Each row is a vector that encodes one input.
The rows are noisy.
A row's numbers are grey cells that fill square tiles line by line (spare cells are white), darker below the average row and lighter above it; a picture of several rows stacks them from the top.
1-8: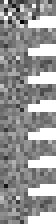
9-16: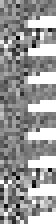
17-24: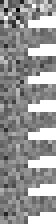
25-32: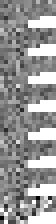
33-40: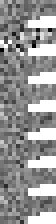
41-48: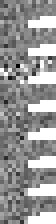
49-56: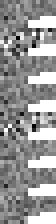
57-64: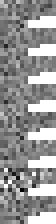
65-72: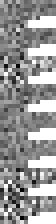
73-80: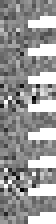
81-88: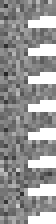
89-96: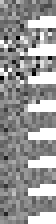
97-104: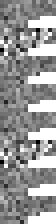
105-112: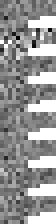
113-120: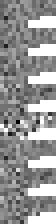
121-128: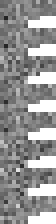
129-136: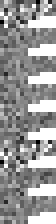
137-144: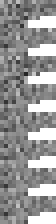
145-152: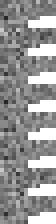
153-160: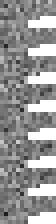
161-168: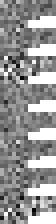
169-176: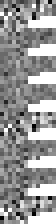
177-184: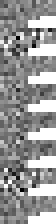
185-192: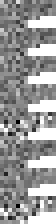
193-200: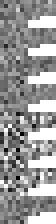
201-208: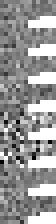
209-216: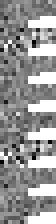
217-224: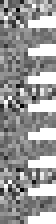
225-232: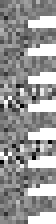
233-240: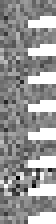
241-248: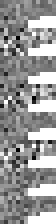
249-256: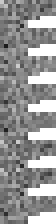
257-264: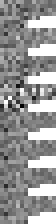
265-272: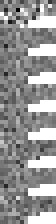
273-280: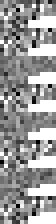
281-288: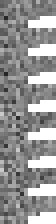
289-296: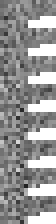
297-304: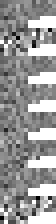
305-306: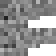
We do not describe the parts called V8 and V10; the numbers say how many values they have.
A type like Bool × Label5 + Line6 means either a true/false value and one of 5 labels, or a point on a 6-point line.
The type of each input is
Bool × (Line6 + V8) × V10 + Label9.
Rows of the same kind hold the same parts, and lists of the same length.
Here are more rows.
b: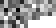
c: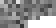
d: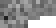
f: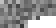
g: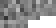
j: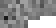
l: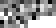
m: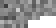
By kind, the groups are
b, l
c, d, j
f, g, m

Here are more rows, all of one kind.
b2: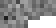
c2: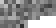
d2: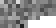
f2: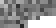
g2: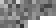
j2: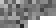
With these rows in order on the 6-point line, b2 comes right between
f2 and j2.
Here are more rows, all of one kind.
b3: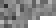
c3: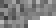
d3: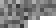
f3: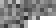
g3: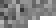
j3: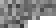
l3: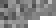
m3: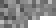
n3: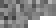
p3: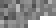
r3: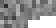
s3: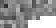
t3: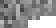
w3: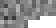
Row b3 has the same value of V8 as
f3, l3, r3 and s3.
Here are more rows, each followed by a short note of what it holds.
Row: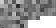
a point on a 6-point line, a true/false value and a value of V10
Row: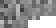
a true/false value, a value of V8 and a value of V10
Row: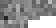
a point on a 6-point line, a true/false value and a value of V10
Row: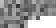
a true/false value, a value of V8 and a value of V10
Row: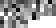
one of 9 labels
